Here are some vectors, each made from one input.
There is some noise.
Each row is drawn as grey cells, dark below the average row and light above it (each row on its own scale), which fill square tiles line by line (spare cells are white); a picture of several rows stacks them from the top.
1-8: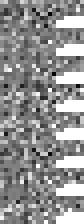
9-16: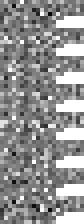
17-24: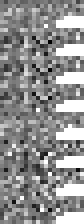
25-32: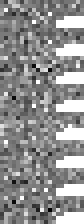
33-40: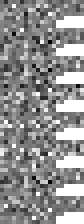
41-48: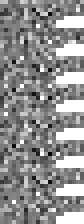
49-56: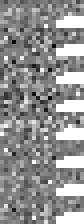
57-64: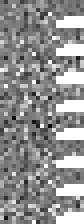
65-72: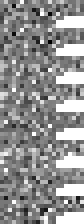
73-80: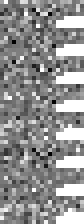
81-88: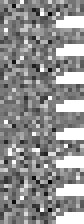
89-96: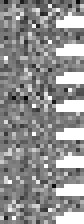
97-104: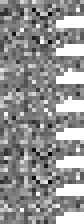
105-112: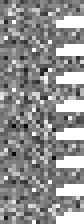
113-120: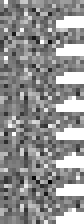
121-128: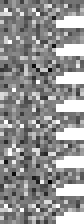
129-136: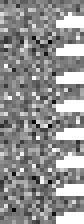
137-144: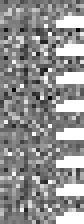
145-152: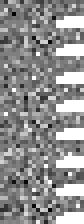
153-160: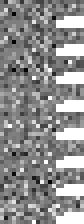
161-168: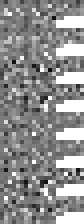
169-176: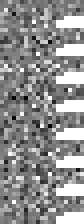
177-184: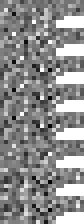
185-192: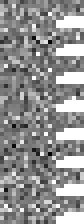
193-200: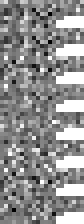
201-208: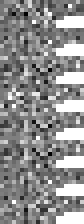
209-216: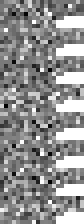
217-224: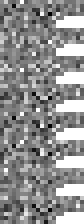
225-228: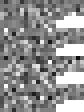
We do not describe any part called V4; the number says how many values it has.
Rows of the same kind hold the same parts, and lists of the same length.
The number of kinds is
4.
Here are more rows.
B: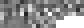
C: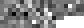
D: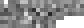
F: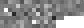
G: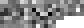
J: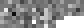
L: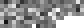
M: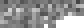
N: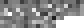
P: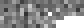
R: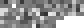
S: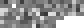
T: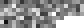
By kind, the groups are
B, L, R, S, T
C, F, J
D, G
M, N, P

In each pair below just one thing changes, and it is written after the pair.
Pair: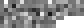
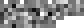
the place on the 9-point line
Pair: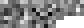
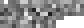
the place on the 9-point line
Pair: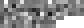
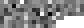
the place on the 9-point line
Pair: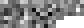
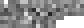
the place on the 9-point line
